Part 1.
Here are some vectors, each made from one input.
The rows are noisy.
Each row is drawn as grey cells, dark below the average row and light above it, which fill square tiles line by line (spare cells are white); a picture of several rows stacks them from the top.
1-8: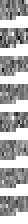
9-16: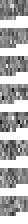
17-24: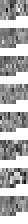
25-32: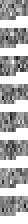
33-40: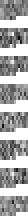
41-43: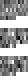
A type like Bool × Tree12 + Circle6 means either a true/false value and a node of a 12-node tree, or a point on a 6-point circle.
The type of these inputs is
(Bool × Bool × Bool + Unit) × Line4 × Line5.
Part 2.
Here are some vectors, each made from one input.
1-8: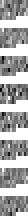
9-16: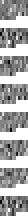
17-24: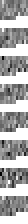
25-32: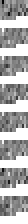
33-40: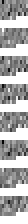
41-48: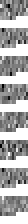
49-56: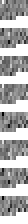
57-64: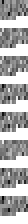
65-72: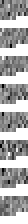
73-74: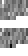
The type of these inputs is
List2(Line3 × Line5).
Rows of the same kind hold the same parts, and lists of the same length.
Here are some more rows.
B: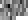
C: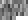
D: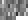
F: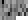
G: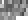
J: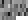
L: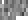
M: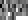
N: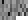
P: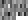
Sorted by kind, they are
B, C, D, G, L
F, J, N, P
M

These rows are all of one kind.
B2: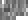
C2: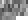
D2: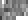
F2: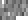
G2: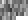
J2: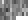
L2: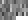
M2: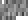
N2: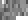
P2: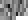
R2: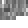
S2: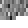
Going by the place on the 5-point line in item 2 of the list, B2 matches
P2, R2 and S2.
